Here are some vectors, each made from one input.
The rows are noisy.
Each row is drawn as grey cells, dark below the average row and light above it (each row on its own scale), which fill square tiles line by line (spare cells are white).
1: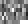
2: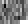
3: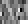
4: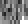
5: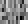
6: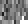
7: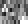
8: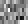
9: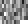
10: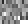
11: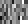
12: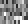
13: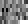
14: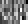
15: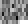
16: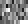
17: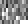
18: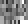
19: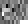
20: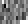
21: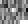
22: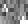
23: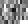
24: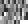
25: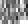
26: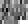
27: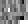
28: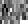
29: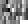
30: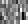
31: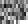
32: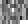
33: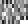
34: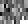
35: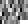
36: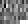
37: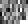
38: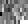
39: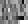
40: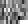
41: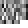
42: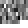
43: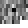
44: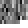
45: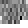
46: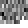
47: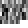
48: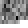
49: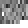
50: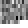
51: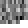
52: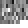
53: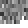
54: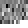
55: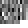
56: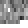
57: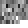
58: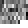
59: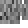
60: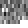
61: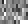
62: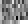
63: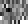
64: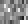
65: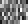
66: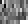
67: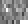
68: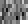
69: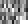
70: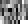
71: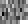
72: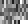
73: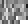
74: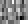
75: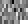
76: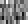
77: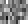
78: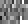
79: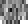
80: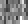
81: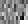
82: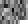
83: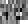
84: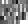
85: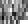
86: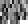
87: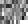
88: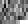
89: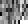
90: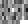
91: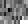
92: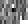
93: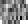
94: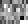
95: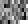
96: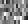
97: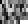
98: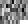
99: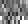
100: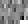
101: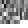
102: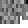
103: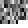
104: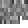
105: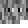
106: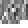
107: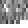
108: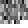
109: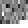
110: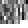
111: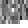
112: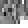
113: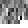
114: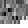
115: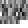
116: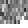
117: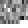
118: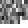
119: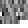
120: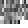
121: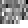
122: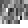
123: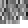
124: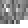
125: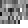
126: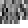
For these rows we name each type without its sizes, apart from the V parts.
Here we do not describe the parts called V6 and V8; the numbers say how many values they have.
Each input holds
a true/false value and a value of V6, together with either a node of a tree, or a value of V8.
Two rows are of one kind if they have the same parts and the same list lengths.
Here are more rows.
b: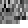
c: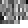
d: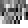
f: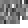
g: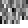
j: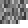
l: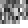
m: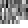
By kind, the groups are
b, c, f, g, j
d, l, m

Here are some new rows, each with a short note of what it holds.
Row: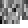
a node of a tree, a true/false value and a value of V6
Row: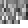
a true/false value, a value of V6 and a value of V8
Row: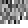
a true/false value, a value of V6 and a value of V8
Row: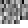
a true/false value, a value of V6 and a value of V8
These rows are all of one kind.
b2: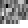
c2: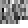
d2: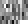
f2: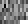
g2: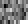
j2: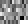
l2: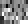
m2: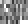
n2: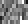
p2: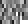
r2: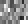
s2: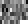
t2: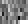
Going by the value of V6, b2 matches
g2 and l2.
